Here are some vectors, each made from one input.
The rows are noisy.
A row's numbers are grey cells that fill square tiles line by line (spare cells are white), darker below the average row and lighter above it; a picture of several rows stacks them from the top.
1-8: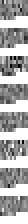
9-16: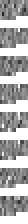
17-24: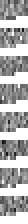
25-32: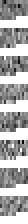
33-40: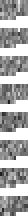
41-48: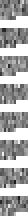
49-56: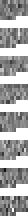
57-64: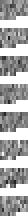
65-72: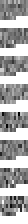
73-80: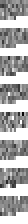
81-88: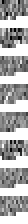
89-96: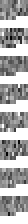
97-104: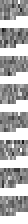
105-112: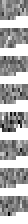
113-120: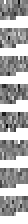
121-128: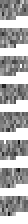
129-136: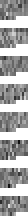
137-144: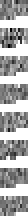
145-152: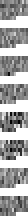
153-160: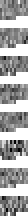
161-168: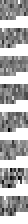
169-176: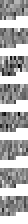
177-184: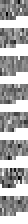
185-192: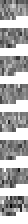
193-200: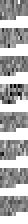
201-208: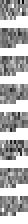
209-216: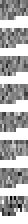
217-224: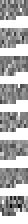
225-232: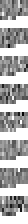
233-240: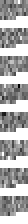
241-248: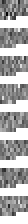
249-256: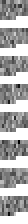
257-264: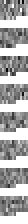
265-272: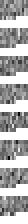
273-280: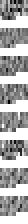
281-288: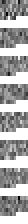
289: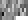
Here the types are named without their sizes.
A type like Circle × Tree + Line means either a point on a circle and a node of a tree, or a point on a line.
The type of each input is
Bool × List(Label + Line) + Tree.
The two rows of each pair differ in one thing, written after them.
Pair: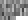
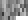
the true/false value
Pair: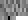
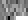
the true/false value
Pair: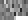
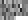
the true/false value
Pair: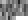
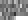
the label in item 1 of the list
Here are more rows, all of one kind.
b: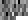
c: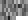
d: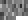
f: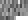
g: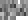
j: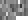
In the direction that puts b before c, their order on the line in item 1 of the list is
b, d, c, j, f, g.
